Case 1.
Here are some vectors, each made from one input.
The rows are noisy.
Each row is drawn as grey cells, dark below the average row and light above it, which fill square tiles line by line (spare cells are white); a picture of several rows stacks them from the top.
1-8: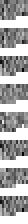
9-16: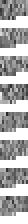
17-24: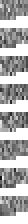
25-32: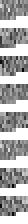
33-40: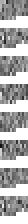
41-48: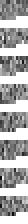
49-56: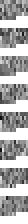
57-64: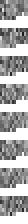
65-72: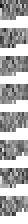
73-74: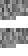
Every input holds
a point on a 4-point line and a point on a 6-point line.
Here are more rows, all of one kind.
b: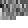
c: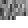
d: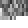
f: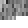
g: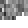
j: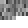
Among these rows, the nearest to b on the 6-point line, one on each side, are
c and g.
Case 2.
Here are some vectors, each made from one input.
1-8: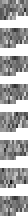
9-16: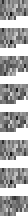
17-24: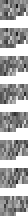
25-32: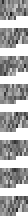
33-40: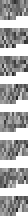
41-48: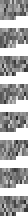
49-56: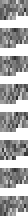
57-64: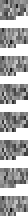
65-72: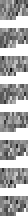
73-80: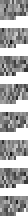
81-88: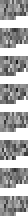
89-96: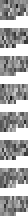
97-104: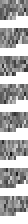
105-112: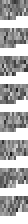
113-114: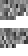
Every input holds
one of 7 labels.
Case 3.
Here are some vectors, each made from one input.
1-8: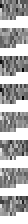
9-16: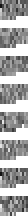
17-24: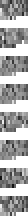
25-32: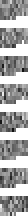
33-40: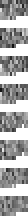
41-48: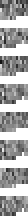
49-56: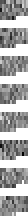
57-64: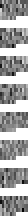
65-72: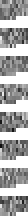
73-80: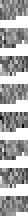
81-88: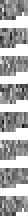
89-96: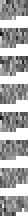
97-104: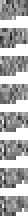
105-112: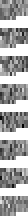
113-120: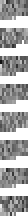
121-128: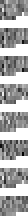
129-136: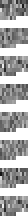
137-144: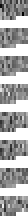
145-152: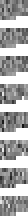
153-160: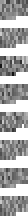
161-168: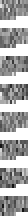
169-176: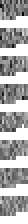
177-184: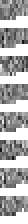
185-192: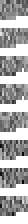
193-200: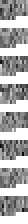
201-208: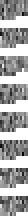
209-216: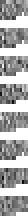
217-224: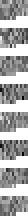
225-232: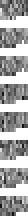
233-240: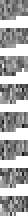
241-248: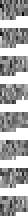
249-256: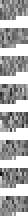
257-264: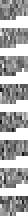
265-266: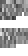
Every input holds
a point on each of two 4-point lines.
